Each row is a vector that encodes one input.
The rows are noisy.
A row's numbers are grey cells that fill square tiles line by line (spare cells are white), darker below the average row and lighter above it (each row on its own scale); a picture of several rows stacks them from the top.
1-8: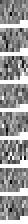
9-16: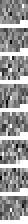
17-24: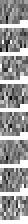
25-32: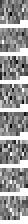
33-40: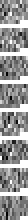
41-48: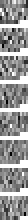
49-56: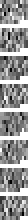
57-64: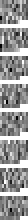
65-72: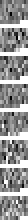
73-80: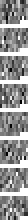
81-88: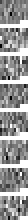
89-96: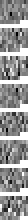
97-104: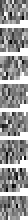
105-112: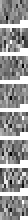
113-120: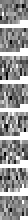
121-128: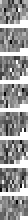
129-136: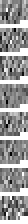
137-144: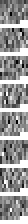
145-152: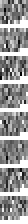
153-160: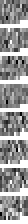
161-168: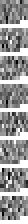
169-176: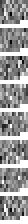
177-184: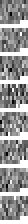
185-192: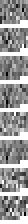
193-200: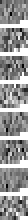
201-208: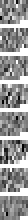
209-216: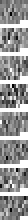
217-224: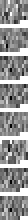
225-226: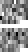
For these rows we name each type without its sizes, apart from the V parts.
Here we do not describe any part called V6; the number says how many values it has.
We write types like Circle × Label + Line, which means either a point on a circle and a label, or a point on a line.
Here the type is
Bool × Bool × Bool × Circle + V6.
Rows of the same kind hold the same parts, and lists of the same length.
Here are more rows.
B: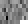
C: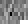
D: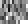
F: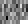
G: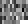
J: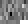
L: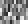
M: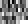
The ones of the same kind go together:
B, D, F, G, L, M
C, J

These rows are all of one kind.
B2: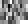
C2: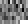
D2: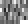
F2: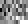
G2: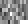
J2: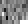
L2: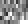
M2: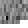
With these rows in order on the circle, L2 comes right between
F2 and J2.
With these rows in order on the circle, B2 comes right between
C2 and F2.
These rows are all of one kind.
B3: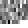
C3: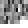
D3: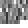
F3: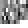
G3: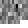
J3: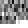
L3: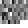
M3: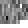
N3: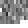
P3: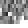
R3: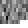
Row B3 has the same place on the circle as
L3 and M3.
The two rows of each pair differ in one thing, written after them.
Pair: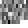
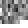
the place on the circle
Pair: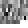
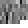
one of the three true/false values
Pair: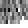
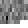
the place on the circle
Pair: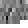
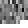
the place on the circle
